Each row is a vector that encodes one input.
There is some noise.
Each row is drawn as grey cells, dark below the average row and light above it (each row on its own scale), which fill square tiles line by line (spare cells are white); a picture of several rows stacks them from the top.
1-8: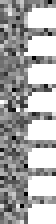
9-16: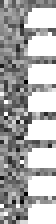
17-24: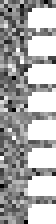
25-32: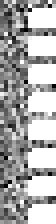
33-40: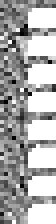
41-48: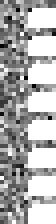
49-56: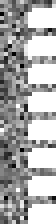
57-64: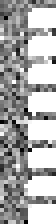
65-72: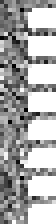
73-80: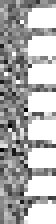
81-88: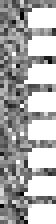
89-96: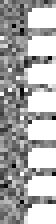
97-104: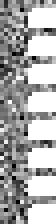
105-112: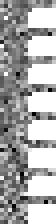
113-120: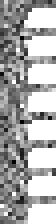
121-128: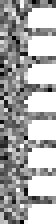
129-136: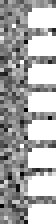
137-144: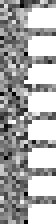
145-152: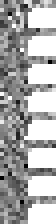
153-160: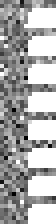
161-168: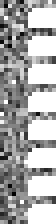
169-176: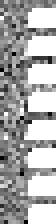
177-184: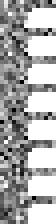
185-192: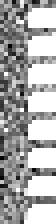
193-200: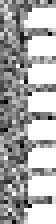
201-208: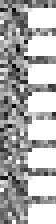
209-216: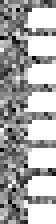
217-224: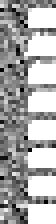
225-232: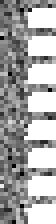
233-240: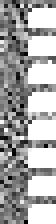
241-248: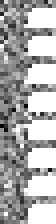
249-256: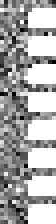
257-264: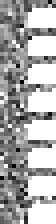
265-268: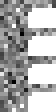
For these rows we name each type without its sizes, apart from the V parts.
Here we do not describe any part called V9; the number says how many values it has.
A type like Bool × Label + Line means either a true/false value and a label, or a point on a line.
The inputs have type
List(Line) × V9.
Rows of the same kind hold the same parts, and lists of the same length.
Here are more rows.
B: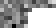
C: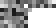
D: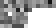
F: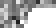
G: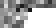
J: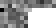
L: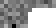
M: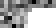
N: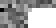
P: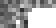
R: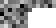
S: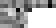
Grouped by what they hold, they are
B, D, G, L, M, P, R, S
C, J, N
F

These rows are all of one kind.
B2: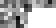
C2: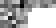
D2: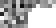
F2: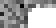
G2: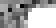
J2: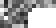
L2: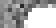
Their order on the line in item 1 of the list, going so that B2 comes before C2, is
B2, L2, G2, D2, F2, C2, J2.
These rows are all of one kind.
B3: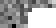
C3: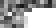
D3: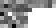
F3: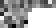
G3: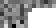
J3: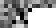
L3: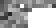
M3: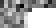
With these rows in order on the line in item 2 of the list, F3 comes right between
B3 and D3.
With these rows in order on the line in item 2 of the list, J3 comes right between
C3 and D3.
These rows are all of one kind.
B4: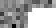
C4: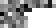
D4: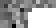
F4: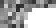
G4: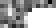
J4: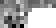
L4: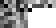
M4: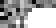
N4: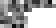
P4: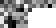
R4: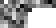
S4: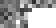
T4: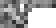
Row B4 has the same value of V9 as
C4, G4 and N4.
